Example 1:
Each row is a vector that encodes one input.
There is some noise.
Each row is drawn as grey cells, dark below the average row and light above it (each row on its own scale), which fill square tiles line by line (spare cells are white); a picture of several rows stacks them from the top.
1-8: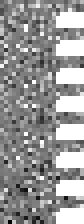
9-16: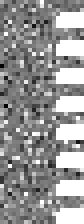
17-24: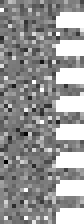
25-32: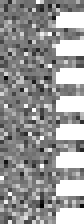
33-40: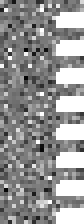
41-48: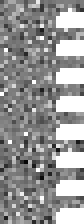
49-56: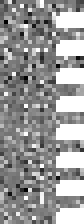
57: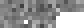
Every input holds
a point on a 3-point line and a point on a 4-point line.
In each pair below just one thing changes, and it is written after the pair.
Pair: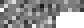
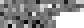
the place on the 3-point line
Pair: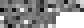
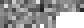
the place on the 3-point line
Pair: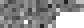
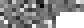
the place on the 4-point line
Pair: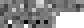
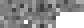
the place on the 3-point line
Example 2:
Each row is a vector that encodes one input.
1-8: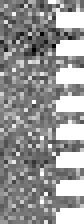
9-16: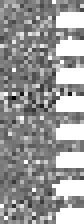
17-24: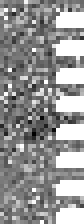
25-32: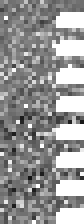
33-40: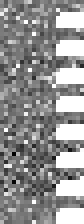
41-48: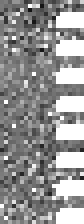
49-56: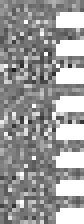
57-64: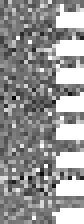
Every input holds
one of 10 labels.
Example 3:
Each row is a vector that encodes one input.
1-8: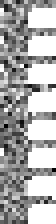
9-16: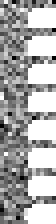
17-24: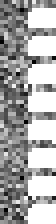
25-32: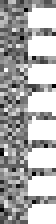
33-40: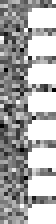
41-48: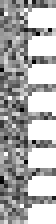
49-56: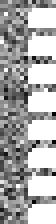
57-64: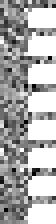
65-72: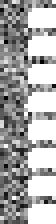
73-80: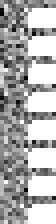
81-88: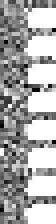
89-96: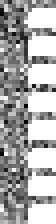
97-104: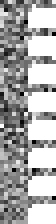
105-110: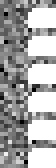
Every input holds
one of 7 labels.
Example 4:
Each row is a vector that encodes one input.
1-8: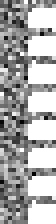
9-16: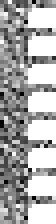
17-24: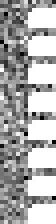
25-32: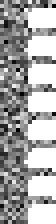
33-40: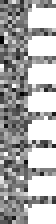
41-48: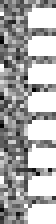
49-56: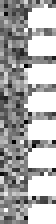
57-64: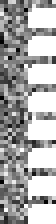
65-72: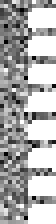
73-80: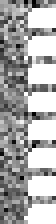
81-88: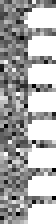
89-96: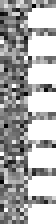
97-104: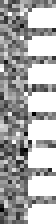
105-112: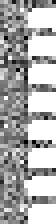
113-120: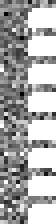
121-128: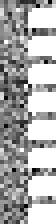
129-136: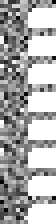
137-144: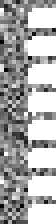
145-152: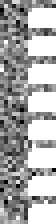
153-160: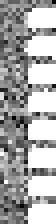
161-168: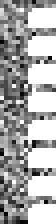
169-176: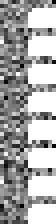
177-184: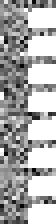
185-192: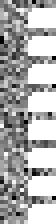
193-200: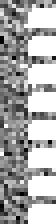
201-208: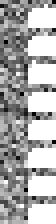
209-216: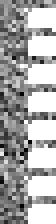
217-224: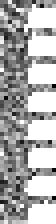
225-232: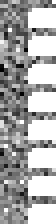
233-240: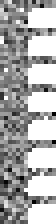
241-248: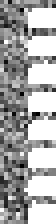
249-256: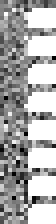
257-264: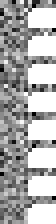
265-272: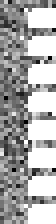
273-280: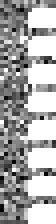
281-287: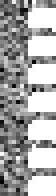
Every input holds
one of 8 labels.
